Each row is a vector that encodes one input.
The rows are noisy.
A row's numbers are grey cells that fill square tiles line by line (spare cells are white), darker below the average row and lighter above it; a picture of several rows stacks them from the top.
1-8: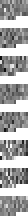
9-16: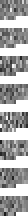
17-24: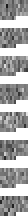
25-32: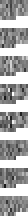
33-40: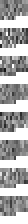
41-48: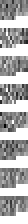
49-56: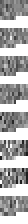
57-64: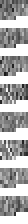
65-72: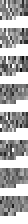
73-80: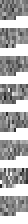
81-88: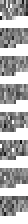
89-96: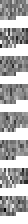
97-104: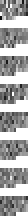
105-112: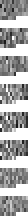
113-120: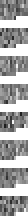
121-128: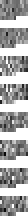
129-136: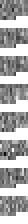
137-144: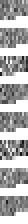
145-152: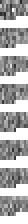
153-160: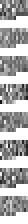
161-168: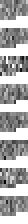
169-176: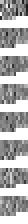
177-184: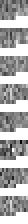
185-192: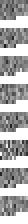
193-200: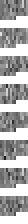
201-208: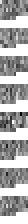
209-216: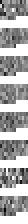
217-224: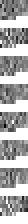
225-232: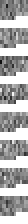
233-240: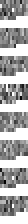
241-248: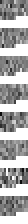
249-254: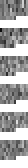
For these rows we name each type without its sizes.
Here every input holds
a point on a line, together with either a fixed value, or four true/false values.
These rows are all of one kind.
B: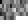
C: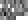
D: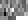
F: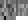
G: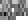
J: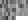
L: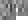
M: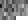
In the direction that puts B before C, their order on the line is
F, M, J, L, B, D, G, C.
